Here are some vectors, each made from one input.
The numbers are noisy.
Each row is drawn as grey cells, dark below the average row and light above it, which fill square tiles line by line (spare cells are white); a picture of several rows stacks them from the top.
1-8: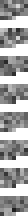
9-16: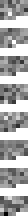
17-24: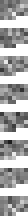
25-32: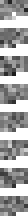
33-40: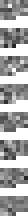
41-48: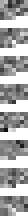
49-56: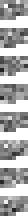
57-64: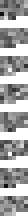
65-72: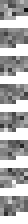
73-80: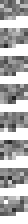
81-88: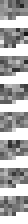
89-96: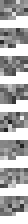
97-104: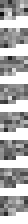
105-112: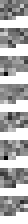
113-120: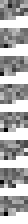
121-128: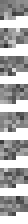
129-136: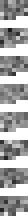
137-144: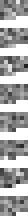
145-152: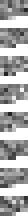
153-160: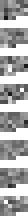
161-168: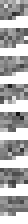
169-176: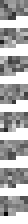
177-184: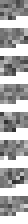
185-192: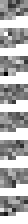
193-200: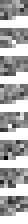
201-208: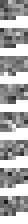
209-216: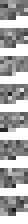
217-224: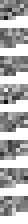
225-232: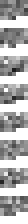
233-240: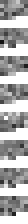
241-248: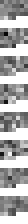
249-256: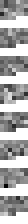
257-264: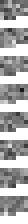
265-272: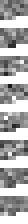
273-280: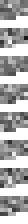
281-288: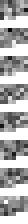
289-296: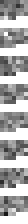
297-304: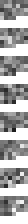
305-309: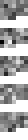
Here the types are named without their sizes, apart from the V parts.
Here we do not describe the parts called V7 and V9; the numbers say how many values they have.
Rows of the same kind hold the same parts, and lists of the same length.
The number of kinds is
4.
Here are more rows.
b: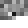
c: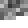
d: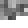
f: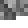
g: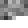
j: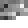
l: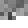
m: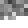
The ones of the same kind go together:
b, g, j
c, m
d, f
l

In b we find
a value of V7 and a value of V9.
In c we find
a point on a line and a value of V9.
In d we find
a point on a circle, a true/false value and a value of V7.
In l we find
a point on a circle, a point on a line and a true/false value.
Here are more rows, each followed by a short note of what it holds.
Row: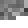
a point on a circle, a point on a line and a true/false value
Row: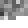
a point on a circle, a point on a line and a true/false value
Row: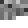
a point on a line and a value of V9
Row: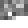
a value of V7 and a value of V9
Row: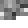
a point on a circle, a true/false value and a value of V7
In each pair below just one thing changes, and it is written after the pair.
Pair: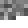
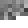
the true/false value
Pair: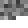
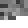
the place on the circle
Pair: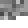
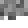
the true/false value
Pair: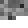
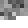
the place on the circle
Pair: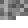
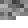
the place on the line
